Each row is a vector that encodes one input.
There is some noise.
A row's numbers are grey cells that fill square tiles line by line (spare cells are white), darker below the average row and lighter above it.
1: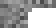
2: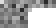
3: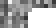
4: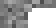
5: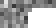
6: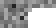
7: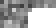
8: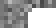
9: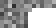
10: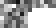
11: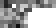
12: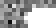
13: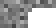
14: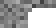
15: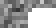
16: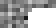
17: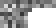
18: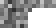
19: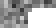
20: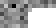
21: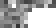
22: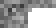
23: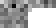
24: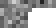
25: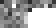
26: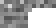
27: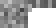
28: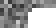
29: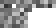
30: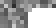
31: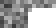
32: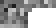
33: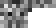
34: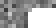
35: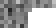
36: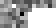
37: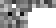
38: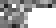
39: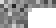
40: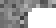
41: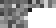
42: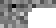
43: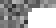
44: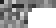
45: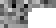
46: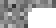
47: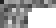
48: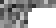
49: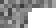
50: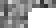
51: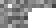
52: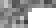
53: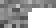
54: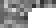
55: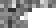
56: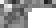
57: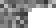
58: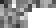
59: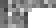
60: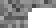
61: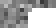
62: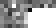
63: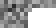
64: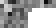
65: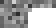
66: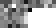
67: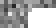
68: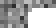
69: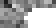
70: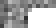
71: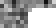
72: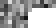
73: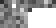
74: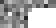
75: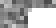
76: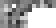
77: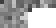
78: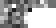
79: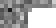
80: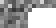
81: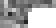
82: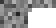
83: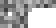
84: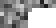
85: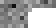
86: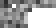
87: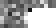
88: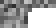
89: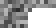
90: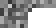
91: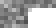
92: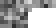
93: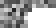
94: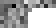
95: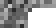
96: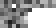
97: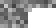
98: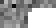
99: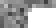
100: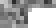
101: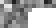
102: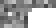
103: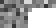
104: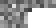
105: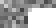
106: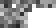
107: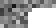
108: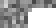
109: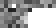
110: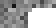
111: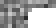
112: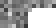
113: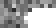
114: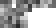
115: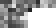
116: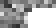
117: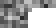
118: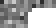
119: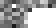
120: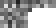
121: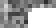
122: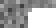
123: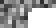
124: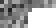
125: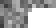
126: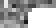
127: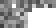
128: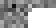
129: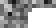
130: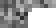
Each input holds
one of 6 labels, a node of each of two 7-node trees and a true/false value.
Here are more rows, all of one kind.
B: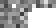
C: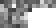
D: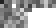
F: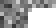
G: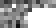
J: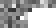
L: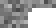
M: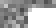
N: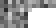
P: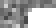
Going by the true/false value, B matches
C, D, G and J.
